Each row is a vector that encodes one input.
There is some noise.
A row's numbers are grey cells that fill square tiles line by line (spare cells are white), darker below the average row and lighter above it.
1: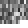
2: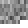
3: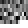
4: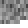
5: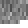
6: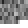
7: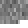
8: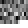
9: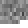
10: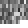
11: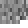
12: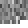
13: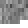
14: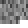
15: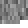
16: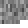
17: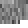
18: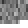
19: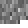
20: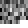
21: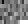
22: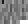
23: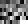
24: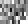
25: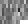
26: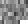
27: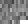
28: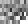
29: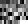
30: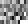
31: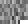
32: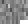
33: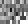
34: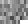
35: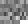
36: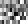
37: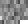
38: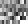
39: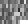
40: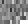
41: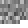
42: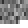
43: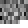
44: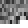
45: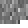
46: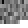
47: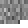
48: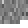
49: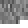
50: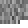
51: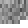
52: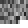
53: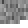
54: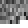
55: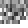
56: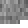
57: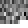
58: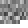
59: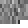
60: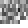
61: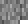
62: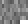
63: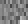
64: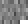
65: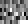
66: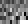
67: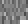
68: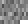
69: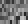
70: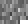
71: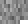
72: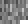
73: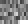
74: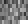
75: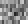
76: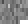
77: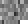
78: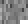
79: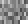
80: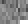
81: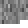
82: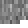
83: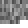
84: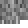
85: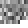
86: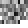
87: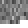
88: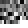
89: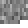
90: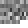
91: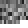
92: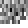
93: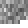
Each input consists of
a list of up to three items, each a point on a 3-point line and a point on a 4-point line.
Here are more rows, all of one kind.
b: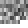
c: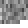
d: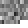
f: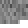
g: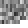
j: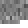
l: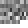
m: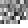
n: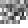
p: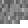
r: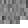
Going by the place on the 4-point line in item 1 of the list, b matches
f, j, l and n.
